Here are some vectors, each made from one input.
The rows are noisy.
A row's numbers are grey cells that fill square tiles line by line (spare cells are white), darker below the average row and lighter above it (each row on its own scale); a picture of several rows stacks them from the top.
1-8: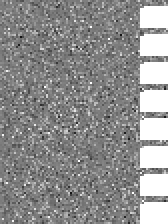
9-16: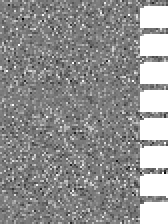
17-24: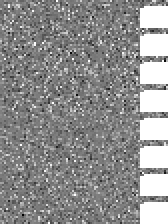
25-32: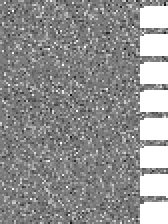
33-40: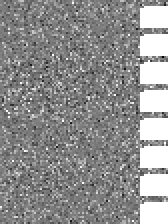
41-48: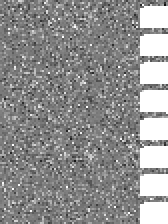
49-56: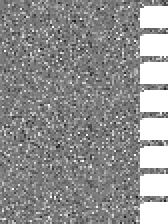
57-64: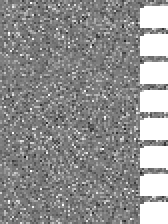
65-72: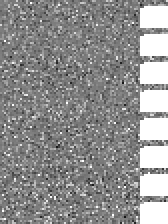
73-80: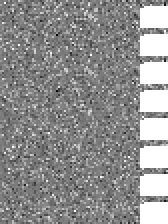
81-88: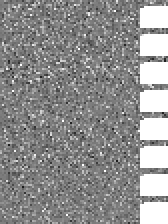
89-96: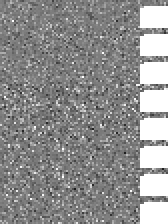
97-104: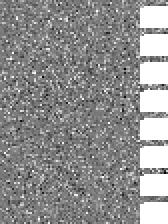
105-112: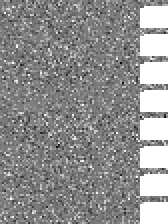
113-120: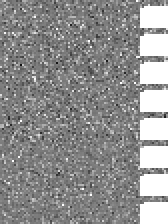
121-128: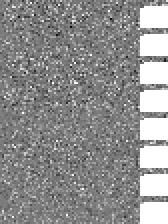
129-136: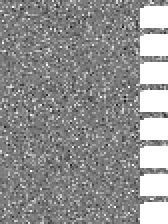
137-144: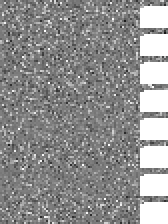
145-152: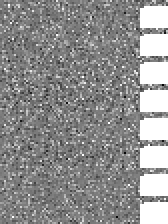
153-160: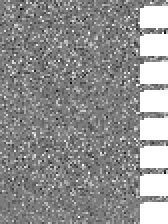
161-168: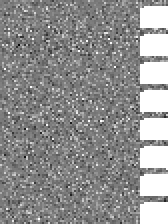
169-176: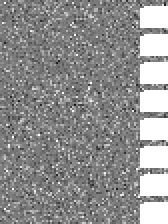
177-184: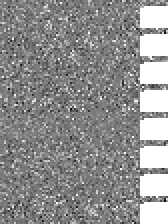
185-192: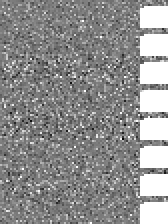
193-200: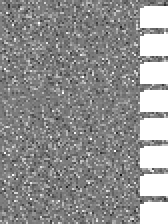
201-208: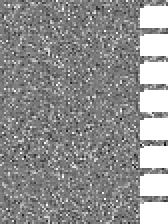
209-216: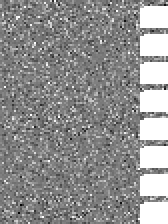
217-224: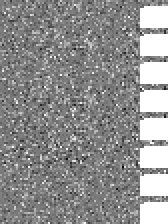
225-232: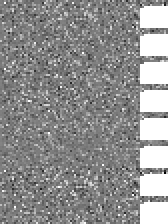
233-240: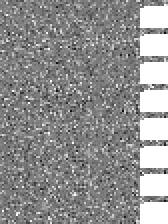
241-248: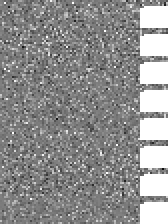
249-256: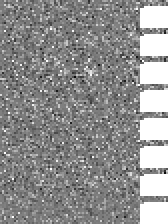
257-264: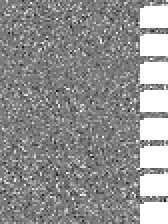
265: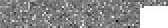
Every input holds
a point on a 14-point line, together with either a node of a 7-node tree, or three true/false values.
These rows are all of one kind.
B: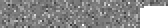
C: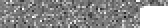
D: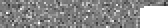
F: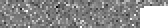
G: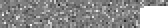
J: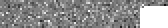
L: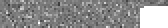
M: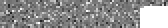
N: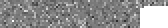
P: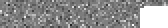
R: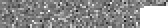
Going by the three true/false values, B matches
D, L, M and P.
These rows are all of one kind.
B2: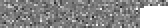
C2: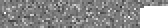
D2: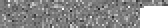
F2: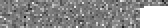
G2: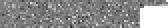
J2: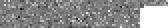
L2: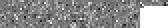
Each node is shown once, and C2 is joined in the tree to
G2 and J2.
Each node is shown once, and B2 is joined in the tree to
F2 and J2.
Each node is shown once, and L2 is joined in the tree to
D2.
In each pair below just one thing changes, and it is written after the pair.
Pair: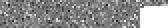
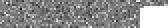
one of the three true/false values
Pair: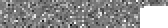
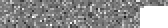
one of the three true/false values
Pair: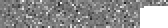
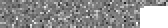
the place on the 14-point line
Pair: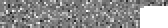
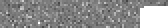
the place on the 14-point line
